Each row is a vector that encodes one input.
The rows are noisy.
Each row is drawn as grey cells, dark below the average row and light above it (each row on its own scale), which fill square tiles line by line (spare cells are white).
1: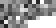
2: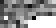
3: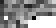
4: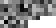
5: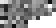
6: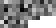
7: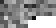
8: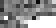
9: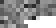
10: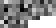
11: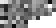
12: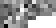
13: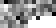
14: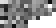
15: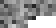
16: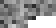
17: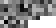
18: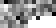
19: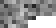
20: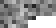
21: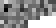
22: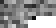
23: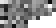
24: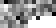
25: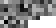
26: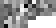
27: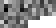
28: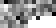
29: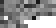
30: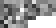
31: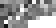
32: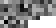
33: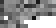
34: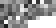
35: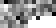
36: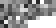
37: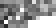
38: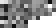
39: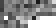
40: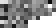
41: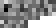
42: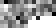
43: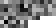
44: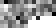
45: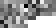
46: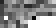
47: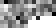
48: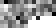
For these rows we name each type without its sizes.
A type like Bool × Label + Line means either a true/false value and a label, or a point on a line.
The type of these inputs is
List(Line).
